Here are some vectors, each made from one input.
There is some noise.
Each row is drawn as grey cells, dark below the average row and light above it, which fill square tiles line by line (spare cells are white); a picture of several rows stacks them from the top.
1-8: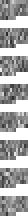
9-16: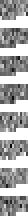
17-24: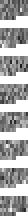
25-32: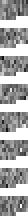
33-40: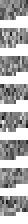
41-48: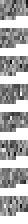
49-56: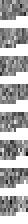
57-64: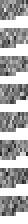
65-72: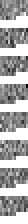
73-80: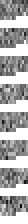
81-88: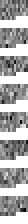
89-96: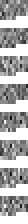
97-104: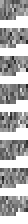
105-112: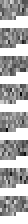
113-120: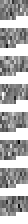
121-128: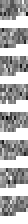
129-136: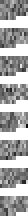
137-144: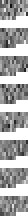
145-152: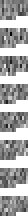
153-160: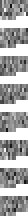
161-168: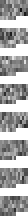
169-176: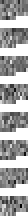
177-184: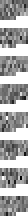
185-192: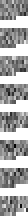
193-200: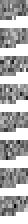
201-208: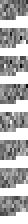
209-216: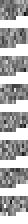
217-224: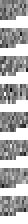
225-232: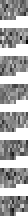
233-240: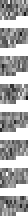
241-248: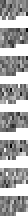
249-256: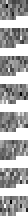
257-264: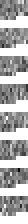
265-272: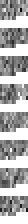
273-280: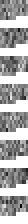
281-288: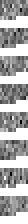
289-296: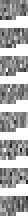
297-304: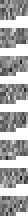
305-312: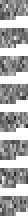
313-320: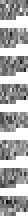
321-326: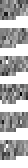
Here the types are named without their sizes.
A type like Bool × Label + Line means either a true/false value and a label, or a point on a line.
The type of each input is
Bool × Bool × Bool × (Circle + (Label + Line) × Tree).
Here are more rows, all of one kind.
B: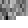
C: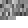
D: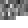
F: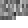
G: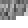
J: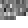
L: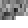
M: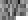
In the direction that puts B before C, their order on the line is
J, F, D, B, C, L, G, M.
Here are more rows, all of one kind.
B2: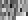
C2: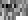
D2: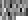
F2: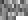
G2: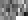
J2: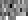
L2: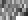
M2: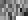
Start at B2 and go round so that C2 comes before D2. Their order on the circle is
B2, C2, G2, F2, L2, M2, D2, J2.
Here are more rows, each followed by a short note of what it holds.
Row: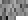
a point on a line, a node of a tree and three true/false values
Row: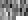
a point on a circle and three true/false values
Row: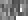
a label, a node of a tree and three true/false values
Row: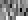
a point on a circle and three true/false values
